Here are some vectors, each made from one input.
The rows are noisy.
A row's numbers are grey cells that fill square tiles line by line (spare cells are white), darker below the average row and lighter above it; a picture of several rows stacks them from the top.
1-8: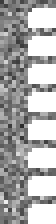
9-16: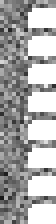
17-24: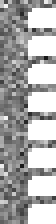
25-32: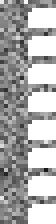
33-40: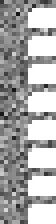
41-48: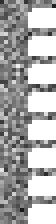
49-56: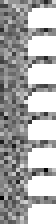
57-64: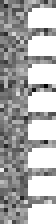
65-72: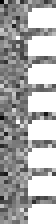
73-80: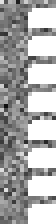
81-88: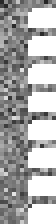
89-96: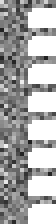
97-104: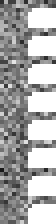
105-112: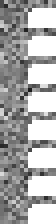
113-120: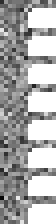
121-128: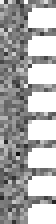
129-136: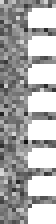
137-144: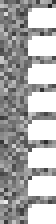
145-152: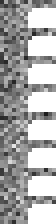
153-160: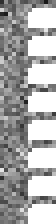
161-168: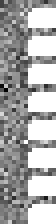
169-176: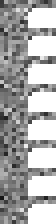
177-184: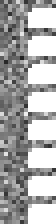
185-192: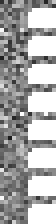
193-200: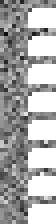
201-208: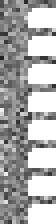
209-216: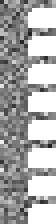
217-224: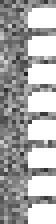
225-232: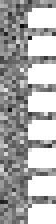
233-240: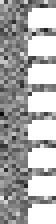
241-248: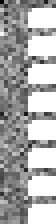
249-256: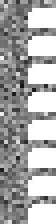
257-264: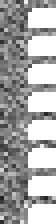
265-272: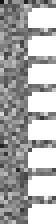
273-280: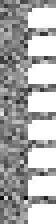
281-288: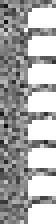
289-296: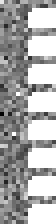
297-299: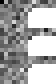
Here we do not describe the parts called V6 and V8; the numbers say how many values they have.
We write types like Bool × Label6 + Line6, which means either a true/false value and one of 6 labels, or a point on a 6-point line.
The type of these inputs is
Bool × Line13 × V6 × V8.
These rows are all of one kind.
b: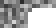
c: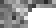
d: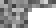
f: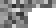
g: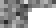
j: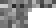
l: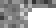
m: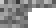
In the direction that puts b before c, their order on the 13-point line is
l, d, g, j, b, m, c, f.
